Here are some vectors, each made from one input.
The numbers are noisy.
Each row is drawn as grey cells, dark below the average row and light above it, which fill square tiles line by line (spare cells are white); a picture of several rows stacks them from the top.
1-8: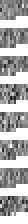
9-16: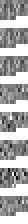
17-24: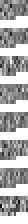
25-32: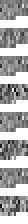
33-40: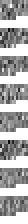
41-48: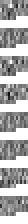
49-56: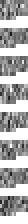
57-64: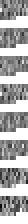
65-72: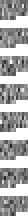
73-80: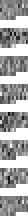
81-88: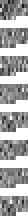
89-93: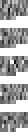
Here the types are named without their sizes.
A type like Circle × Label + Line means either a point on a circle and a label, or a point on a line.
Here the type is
Label × (Label + Line).
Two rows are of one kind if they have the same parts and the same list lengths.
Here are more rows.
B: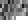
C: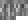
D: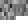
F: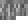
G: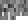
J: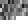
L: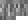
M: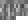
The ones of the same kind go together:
B, C, F, J, L, M
D, G

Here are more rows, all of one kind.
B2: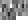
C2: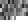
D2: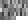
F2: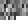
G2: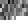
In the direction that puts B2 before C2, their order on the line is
D2, B2, F2, G2, C2.
